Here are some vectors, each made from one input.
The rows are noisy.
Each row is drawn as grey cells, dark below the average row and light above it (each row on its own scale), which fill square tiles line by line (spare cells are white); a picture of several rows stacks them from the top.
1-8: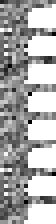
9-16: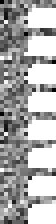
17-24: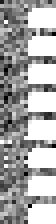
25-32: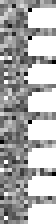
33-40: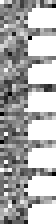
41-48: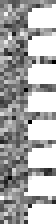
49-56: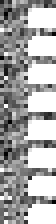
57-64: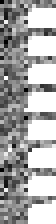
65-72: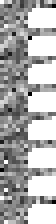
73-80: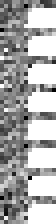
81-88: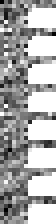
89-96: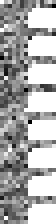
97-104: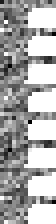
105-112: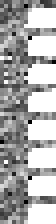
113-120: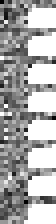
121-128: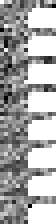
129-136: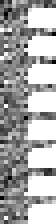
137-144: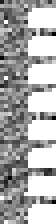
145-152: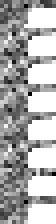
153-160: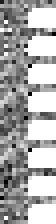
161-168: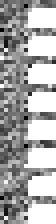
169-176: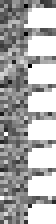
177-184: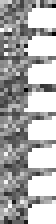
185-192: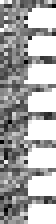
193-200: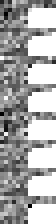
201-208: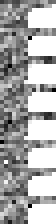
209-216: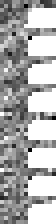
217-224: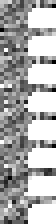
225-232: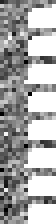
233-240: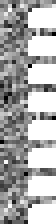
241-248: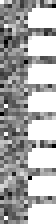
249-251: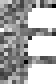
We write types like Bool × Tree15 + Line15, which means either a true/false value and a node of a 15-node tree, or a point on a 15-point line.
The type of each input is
Line17.
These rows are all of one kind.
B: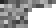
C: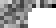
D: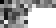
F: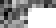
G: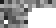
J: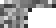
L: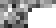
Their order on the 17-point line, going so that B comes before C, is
F, D, G, B, L, J, C.
